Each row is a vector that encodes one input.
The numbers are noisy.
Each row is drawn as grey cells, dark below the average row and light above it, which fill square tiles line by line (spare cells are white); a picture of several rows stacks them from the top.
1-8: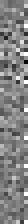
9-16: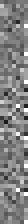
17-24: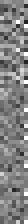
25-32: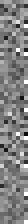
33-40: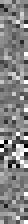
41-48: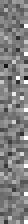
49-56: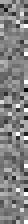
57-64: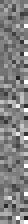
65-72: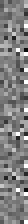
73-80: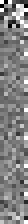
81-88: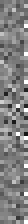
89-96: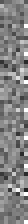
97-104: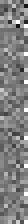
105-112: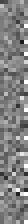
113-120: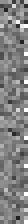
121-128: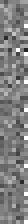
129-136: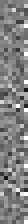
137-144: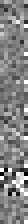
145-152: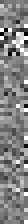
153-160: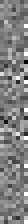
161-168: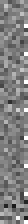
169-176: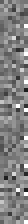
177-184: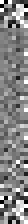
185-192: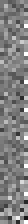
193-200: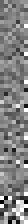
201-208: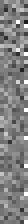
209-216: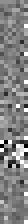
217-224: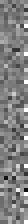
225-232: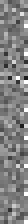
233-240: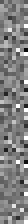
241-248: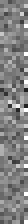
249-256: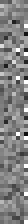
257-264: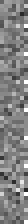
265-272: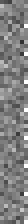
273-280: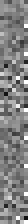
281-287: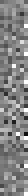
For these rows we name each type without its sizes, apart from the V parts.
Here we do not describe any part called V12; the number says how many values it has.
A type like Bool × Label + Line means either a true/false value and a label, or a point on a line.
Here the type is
List(Line × V12).
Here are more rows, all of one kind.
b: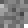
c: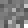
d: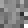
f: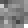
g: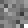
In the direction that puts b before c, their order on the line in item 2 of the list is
d, b, f, g, c.
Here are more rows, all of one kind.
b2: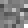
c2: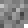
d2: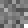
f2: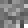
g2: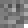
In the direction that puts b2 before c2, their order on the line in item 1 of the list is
g2, b2, d2, f2, c2.
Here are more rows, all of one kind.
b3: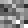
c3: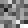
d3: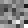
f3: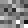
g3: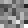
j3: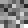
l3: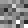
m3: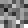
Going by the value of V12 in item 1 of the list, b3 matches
f3 and l3.
